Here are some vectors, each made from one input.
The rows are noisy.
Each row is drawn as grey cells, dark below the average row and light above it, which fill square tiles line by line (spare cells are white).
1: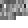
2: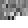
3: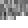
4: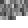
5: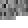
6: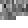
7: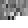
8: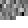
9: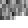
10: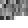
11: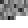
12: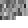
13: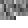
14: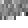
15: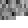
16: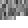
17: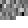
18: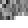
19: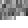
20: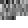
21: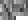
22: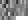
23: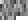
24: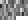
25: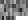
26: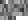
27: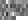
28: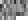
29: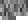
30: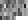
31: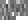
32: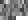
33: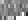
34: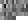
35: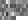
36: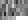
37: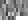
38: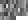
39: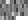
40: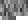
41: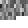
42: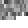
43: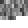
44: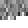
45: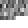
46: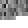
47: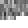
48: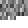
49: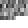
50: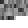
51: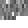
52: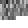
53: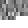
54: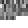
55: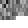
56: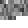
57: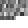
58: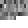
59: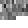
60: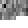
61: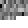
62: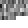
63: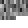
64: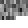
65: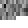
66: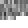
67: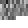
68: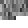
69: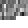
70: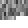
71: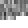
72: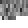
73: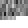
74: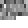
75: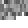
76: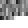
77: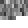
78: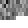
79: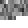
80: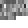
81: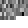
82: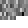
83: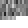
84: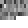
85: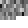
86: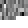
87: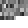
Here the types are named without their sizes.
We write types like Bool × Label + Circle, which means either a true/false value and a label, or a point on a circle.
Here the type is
Circle × Circle.
